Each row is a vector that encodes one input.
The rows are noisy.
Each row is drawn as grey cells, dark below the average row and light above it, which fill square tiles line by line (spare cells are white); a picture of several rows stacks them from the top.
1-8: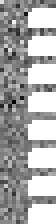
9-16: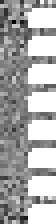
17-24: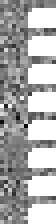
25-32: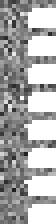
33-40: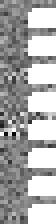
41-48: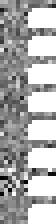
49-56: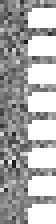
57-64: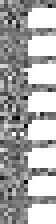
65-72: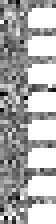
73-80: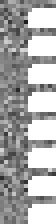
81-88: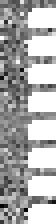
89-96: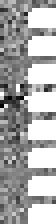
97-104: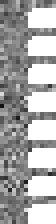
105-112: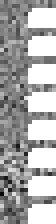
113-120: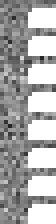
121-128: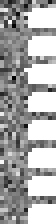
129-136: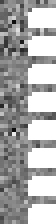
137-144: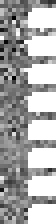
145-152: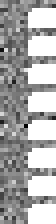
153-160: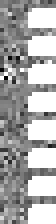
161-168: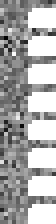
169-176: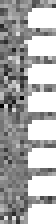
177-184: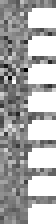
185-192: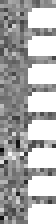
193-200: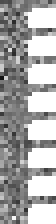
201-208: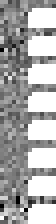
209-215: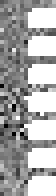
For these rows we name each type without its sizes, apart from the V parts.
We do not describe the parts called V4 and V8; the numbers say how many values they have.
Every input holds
a true/false value and a value of V8, together with either a point on a line, or a value of V4.
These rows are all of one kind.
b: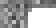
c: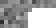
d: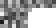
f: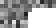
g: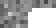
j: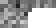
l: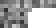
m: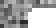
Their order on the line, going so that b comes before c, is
j, m, g, b, f, d, c, l.
